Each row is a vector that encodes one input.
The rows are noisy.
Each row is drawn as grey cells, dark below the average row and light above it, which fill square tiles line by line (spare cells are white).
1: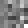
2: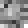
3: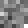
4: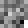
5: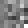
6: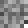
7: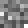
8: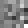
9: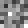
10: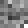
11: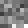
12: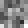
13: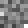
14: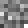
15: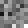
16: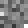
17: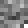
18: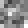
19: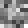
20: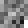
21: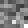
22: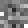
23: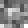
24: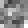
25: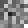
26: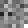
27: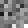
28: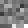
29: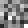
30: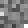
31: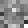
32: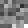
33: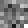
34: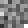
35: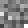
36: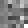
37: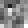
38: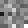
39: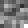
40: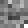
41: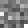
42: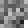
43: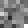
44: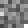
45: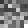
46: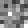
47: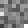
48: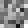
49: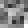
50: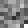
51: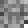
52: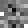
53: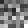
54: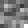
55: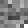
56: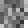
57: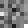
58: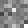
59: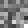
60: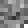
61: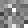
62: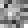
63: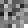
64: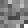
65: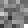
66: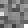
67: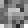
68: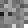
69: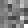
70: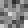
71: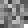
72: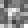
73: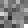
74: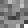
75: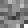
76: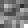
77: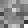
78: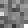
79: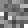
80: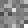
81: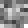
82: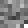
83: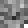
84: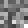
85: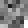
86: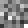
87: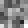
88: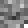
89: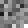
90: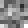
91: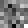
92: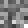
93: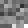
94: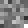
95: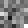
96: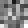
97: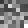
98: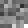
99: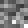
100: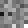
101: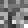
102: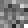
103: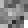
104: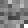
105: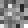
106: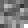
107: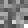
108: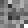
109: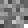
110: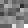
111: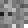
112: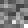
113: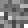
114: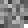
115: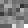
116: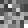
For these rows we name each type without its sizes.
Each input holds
either a point on a circle, or a fixed value, or a point on each of two lines.
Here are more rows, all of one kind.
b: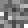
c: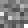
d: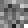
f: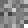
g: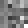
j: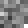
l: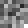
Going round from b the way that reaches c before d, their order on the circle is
b, c, j, l, f, g, d.
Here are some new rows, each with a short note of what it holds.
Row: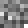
a point on a circle
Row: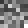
a fixed value
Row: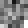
a point on each of two lines
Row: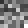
a fixed value
